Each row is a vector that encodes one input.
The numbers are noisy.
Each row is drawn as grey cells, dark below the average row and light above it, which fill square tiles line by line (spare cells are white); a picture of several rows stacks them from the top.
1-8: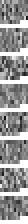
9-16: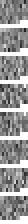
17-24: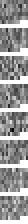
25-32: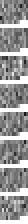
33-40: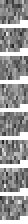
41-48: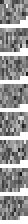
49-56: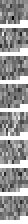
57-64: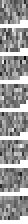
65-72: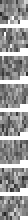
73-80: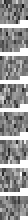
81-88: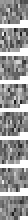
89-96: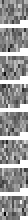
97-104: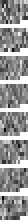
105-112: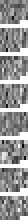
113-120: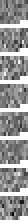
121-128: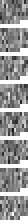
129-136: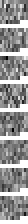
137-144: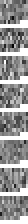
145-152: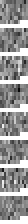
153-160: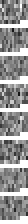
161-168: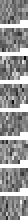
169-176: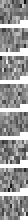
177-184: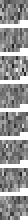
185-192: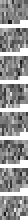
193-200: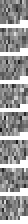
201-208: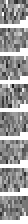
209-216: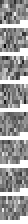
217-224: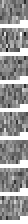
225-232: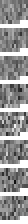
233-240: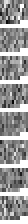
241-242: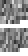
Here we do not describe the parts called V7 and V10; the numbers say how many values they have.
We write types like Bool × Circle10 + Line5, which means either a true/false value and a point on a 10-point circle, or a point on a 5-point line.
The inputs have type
Label9 × V7 + Line5 × (Line5 + V10).
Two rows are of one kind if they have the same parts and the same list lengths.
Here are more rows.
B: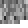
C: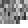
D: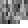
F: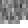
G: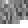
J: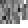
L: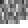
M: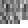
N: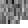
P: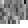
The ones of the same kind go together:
B, C, J, L, M
D, F, G
N, P

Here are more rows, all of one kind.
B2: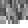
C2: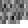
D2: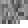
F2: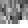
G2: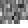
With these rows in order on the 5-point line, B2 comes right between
D2 and G2.
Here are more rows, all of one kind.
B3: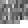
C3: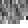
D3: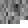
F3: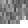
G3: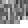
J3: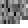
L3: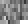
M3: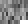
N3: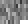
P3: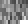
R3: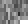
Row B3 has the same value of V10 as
D3, G3, N3 and R3.
